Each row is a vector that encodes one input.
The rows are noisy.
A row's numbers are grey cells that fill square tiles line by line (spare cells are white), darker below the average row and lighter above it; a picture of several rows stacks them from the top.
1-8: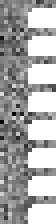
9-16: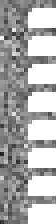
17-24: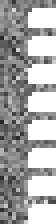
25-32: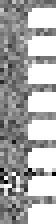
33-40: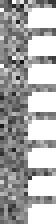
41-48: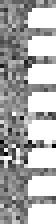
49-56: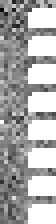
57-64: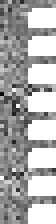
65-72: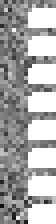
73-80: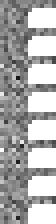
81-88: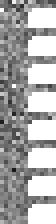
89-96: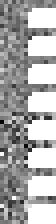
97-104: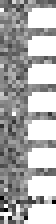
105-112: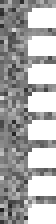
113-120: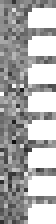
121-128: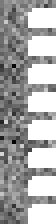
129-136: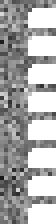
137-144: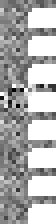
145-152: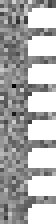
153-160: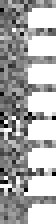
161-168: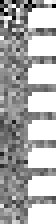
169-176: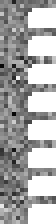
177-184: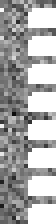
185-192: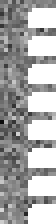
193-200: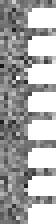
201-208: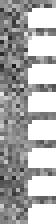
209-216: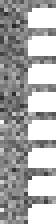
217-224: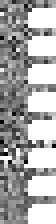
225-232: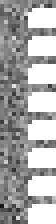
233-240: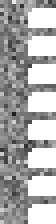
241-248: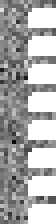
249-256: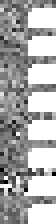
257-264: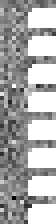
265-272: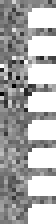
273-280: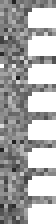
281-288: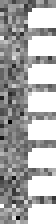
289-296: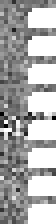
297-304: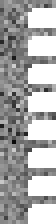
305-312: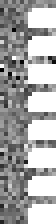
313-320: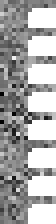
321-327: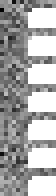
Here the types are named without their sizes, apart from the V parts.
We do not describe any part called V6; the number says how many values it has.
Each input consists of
a list of items, each a point on a circle and a value of V6.
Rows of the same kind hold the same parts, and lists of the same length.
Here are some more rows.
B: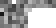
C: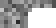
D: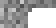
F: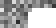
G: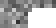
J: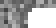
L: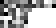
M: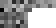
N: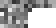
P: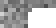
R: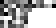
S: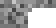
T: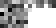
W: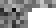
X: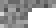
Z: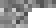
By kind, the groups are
B, M, S, T, W
C, D, F, G, J, N, P, X, Z
L, R

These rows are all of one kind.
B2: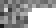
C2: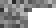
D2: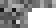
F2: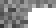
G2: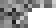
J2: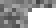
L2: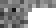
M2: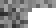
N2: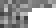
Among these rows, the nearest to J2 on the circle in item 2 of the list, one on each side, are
D2 and F2.
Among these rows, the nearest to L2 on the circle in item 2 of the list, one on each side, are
D2 and M2.
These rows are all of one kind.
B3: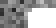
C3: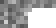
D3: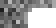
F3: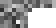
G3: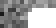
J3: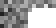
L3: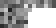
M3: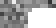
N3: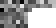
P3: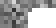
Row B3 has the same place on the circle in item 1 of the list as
D3 and G3.
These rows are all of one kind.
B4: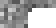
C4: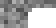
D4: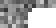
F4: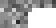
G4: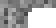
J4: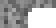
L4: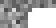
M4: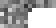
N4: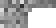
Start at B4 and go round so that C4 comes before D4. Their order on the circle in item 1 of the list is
B4, L4, F4, G4, J4, C4, D4, M4, N4.
